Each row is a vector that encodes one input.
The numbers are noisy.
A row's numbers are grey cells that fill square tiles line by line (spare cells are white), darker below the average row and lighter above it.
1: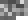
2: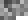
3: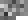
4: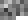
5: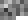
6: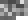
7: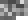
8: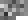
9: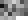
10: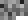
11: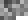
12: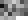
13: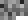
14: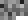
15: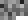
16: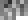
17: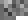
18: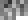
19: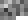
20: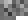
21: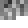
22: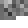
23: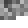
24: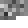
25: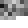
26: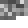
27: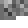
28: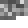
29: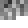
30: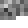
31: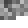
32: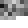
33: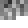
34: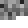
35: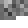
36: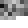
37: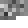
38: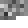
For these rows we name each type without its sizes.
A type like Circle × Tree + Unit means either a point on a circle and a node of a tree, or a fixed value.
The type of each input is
Bool × Line.
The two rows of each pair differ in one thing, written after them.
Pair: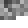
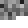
the true/false value
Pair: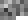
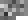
the true/false value
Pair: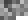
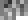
the place on the line
